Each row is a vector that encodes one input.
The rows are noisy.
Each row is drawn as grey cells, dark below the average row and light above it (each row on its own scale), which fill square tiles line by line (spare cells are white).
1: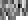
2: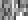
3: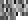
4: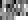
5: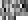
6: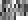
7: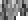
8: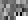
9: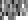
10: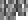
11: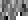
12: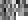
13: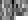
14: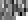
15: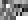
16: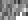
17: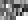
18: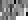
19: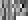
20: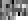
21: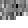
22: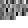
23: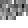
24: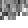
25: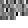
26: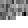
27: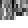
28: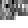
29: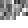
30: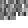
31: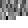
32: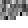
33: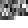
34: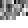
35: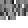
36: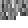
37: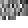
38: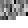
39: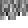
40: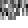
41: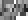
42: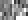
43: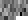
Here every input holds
a list of up to two points on a 5-point line.
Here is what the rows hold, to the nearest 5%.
All of them are lists of up to two points on a 5-point line: about 5% are empty, 55% hold one and 40% two.
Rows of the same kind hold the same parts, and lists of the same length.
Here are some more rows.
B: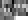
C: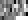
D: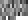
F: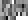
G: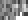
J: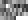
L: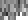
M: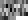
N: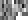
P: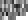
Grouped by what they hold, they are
B, M
C, F, G, J, L, N, P
D

